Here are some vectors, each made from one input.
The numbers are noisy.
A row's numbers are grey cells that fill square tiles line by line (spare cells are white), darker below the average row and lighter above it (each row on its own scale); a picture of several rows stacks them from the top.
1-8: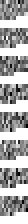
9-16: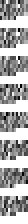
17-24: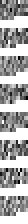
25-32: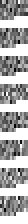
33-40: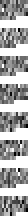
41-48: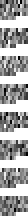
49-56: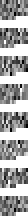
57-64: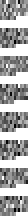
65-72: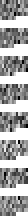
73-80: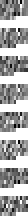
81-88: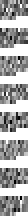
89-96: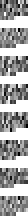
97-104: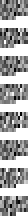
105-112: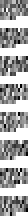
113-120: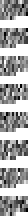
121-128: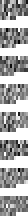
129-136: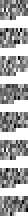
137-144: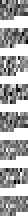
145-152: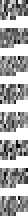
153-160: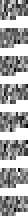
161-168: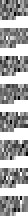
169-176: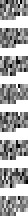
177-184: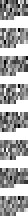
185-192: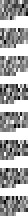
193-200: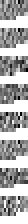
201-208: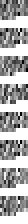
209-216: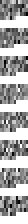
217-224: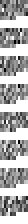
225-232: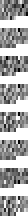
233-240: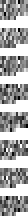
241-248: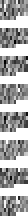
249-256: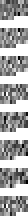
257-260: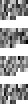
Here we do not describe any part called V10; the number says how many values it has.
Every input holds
either a point on a 4-point line and a point on a 6-point line, or a true/false value and a value of V10.
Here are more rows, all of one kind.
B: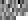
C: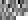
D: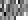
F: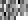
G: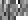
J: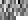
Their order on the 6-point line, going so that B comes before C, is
D, F, B, C, G, J.
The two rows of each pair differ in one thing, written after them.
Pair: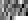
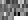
the true/false value
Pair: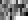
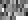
the value of V10
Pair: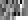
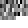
the value of V10
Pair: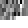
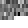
the value of V10
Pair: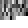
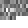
the value of V10
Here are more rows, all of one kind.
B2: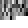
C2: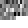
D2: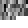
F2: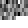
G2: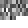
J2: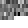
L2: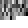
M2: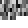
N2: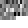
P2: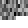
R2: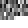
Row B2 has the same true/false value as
D2, G2, L2 and M2.
